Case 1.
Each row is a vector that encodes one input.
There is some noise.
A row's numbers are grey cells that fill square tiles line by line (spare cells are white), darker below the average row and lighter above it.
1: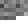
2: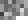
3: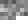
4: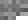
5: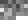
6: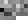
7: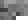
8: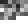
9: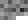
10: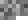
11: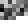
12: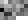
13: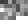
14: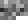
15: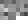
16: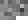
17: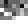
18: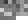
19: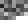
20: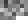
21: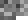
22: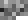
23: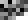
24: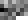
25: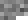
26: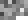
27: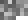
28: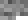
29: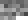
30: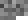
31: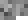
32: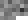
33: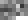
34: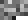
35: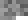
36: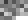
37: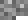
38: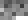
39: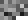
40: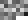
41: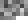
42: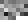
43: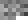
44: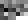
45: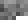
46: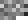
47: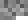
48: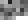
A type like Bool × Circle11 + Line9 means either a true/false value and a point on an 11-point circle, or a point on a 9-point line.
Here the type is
Line4 × Line5.
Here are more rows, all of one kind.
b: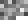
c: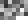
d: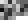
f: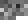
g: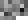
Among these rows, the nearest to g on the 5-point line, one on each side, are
d and f.
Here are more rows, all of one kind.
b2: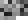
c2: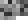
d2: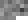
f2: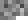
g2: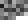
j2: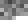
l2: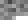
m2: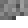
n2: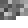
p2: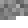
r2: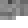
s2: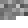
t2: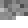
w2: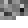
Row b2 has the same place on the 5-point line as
c2, j2, r2 and w2.
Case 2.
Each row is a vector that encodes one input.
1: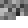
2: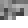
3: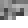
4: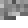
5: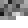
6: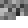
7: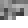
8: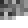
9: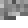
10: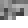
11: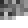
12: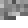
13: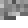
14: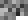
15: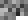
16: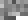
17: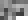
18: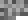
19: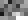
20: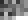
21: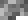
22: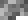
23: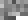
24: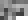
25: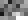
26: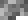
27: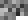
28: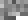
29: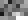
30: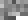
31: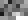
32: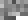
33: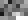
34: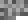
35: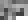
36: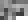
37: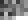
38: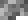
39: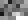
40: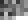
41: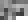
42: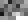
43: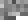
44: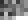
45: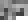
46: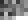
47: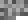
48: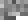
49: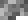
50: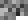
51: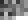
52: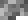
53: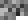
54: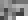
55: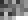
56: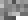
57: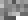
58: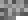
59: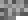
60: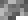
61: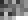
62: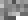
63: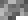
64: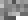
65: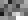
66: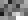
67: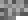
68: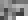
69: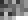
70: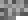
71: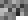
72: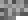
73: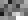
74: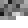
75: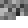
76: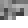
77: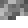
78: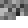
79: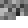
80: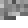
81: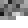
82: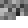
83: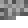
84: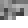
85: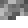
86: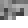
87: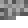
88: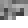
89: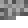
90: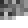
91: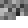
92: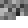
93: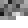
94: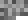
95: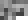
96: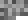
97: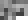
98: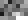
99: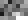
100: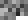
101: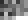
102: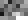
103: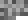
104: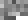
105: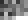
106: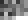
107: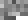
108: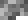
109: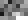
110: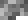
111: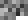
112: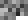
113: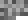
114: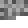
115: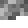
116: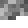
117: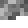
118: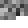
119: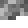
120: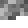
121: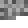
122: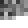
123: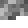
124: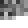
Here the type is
Tree7.
